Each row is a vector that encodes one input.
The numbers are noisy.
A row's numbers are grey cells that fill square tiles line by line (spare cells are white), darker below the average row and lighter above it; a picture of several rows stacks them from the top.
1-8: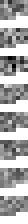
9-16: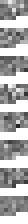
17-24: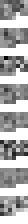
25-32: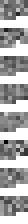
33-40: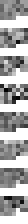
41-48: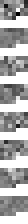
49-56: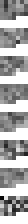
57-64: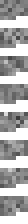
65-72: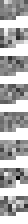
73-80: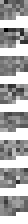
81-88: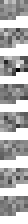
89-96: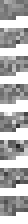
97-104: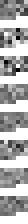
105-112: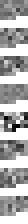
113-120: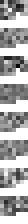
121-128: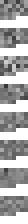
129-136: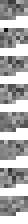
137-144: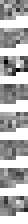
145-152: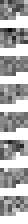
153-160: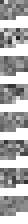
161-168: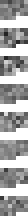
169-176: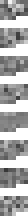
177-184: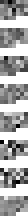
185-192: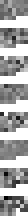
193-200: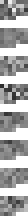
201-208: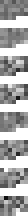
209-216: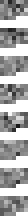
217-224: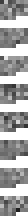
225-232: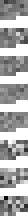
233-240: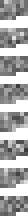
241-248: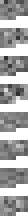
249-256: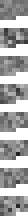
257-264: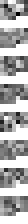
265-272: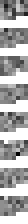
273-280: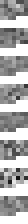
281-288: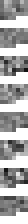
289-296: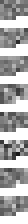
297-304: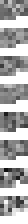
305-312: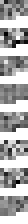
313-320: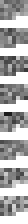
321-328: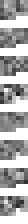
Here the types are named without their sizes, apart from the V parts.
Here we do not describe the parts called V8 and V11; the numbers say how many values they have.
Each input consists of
a point on a line and a value of V11, together with either a point on a line, or a value of V8.
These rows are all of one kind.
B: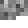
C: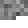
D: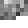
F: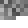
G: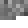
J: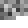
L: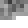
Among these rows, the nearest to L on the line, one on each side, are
C and J.
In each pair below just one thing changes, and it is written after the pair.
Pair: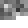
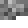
the value of V8
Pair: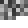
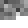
the value of V8
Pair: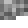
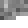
the value of V8
